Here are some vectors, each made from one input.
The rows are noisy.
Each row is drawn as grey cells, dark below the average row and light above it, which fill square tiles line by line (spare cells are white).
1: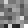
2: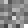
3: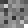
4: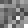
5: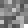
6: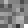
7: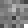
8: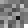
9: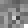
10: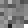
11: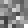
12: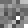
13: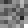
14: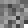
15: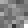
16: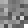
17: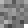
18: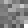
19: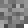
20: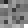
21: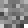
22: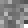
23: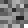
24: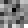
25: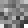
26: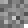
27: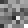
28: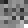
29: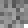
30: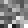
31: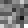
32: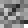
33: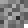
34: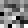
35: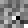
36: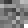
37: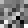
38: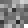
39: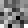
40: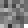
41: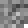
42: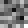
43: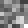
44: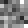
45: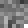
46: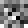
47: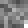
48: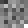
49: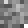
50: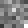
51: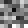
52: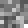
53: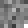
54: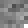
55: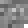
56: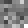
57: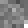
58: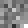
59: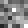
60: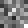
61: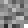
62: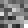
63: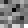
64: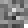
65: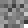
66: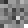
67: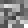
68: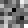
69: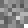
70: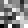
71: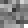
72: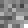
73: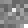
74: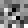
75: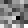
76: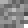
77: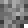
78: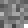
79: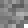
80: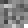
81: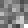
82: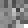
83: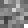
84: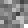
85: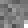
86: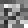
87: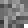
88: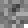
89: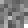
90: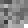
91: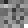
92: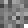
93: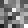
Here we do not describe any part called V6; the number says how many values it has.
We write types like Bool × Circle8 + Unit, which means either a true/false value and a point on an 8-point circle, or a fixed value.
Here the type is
(Bool × Bool × Bool + Line5) × V6.
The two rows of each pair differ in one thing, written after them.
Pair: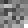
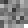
the place on the 5-point line
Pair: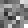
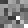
the value of V6
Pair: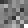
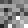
the value of V6
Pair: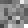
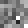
the value of V6
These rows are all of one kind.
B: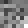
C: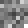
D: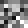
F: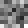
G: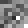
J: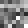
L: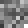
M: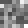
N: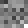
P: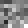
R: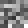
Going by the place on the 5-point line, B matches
D, P and R.
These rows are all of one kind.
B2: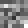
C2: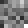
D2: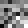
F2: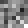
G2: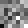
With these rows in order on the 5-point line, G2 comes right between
C2 and D2.
